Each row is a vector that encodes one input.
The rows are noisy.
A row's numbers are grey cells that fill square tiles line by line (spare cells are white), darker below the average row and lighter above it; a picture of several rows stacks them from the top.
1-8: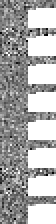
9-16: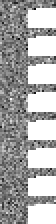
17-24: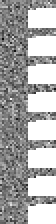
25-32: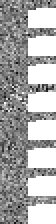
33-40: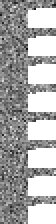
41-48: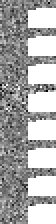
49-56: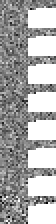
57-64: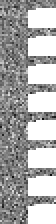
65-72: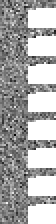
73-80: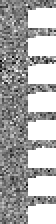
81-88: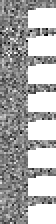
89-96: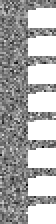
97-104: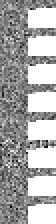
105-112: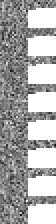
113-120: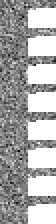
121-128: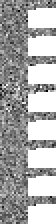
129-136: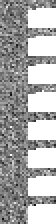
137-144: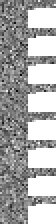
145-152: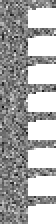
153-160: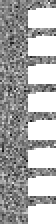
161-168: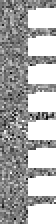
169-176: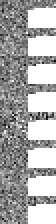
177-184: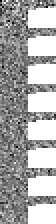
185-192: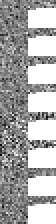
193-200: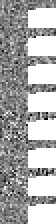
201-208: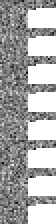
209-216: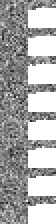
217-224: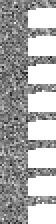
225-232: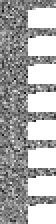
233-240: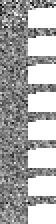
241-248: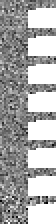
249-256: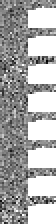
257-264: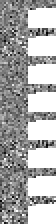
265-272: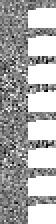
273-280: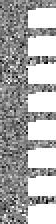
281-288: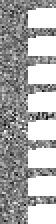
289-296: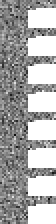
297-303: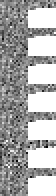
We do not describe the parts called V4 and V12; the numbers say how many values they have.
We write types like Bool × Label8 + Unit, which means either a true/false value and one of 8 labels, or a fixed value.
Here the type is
(Bool × Bool × Bool + V12) × Circle10 + V4.
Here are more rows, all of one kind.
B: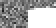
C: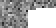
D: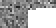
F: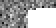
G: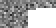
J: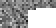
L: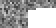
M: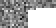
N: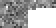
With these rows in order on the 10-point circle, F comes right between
C and M.
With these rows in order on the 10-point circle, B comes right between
J and N.
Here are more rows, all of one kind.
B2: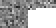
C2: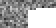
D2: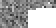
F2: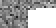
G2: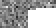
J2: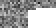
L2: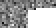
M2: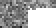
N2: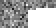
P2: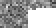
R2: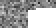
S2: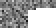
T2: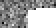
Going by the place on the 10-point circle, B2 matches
D2, F2 and G2.
